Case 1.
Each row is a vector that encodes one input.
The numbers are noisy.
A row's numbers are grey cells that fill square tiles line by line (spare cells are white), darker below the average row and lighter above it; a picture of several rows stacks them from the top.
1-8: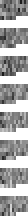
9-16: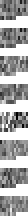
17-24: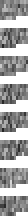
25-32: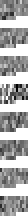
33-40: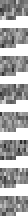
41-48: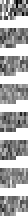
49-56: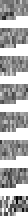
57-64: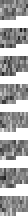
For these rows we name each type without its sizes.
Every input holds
a list of points on a line.
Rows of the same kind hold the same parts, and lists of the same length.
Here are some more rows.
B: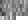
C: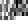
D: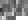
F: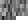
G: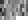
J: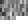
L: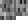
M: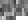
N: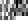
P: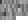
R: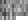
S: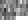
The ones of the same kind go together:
B, G, J, P, R, S
C, N
D, F, L, M

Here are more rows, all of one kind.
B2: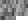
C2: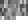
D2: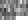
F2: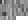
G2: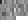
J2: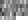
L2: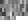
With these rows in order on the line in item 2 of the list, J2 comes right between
C2 and G2.
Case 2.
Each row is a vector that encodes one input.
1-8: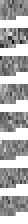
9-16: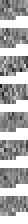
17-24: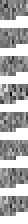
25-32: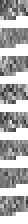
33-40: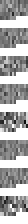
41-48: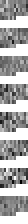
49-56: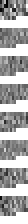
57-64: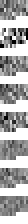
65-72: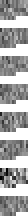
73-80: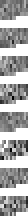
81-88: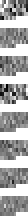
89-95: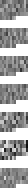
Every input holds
either a point on a 6-point line, or a point on an 11-point line.
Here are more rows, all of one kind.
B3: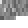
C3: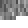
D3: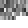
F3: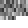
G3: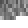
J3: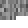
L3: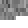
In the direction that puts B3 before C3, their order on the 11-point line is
F3, D3, B3, L3, G3, C3, J3.
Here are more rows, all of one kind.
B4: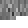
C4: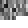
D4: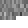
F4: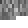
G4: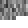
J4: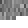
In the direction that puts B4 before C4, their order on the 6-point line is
F4, B4, C4, G4, D4, J4.
